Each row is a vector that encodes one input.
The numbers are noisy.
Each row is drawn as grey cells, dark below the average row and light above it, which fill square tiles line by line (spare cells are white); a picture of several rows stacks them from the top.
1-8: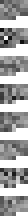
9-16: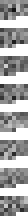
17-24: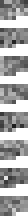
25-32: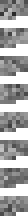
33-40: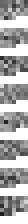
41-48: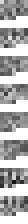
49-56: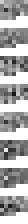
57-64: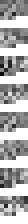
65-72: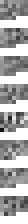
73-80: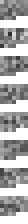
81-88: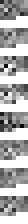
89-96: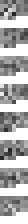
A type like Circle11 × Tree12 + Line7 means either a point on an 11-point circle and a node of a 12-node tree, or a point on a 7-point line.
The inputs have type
Label7.
